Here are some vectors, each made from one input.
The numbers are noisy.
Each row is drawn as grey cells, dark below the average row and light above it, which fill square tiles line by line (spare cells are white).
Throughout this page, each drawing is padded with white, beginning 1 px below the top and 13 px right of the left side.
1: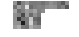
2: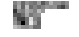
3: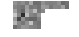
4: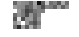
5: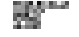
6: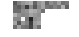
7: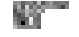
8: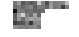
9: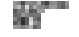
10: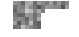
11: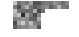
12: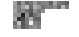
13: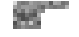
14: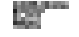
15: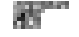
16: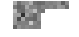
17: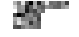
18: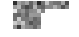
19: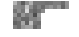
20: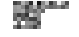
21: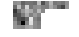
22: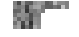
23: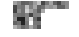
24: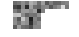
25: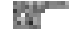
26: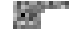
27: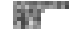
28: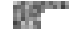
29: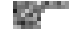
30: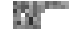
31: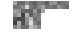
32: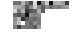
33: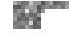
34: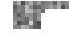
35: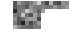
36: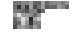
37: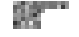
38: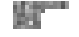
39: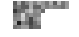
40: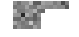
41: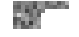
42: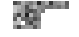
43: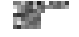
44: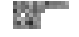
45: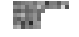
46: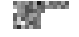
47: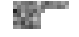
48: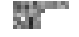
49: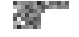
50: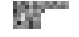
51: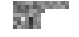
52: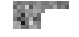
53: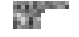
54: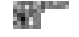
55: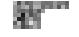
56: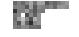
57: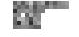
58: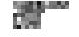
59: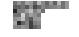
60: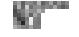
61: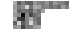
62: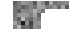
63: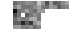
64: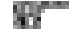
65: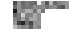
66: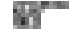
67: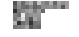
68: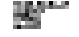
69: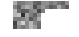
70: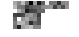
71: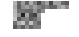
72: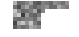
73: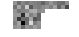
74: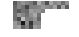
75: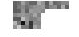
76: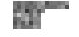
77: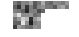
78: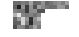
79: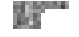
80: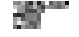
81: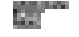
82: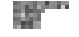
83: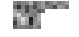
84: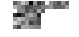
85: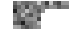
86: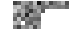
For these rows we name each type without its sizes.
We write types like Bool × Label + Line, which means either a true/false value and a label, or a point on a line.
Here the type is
(Bool × Bool × Bool + Line) × Label.
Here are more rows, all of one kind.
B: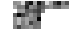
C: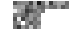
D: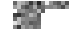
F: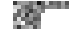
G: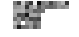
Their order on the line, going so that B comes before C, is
B, D, F, C, G.
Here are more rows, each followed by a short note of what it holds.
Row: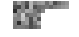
a label and three true/false values
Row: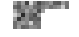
a label and three true/false values
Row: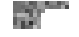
a label and three true/false values
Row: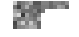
a label and three true/false values
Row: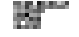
a label and a point on a line
